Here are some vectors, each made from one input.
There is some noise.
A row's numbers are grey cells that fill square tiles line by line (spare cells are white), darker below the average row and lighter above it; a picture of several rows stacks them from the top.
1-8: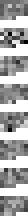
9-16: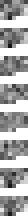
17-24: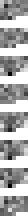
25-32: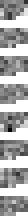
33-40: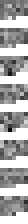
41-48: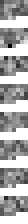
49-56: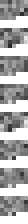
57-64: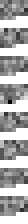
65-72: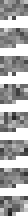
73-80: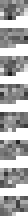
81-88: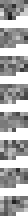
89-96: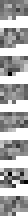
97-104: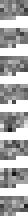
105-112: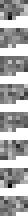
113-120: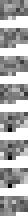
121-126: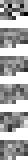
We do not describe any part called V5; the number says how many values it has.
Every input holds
a list of up to three items, each a true/false value and a value of V5.
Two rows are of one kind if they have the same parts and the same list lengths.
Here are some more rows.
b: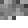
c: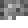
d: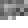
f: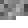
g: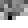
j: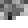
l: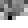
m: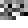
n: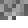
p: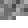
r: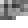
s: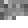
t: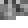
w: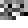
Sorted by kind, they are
b, c, d, f, n, p, s
g, j, l
m, w
r, t

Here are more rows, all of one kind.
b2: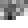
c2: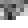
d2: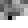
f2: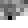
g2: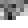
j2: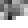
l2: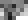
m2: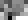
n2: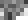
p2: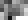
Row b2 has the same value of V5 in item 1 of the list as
j2 and p2.
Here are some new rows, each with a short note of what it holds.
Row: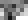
a list of one item
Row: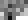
a list of one item
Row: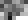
a list of one item
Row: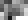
a list of one item
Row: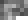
a list of three items
